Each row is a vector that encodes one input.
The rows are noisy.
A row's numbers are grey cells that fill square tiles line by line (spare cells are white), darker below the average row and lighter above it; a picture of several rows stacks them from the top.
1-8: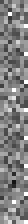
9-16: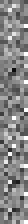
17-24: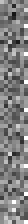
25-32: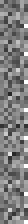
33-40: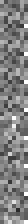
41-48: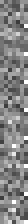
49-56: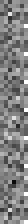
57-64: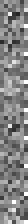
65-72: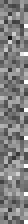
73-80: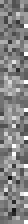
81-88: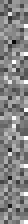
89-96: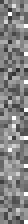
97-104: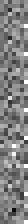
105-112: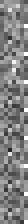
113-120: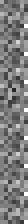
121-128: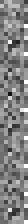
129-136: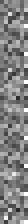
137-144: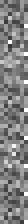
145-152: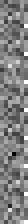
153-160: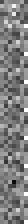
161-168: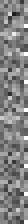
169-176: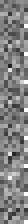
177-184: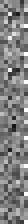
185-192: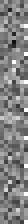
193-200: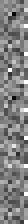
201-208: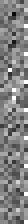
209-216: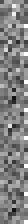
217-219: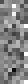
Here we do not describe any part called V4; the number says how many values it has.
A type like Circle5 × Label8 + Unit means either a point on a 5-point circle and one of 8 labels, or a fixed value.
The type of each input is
(Line3 × Line3 + Line6) × Line6 + Tree9 × V4.
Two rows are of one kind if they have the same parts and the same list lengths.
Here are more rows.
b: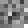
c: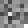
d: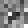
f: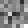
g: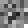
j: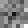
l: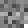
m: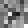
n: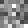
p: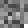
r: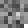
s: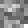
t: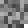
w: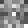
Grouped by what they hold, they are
b, c, d, f, g, j, m
l, p, r, t
n, s, w

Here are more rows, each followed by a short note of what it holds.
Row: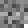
a node of a 9-node tree and a value of V4
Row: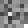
a point on each of two 3-point lines and a point on a 6-point line
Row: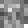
a point on each of two 6-point lines
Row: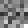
a point on each of two 3-point lines and a point on a 6-point line
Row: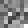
a point on each of two 3-point lines and a point on a 6-point line
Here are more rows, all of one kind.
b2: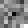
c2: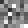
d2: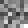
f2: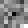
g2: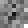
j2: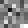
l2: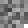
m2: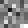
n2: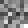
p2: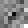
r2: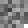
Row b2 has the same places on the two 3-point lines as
c2, f2, j2 and m2.
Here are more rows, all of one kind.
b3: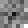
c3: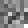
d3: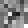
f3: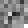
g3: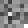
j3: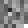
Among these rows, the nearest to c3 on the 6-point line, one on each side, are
d3 and g3.
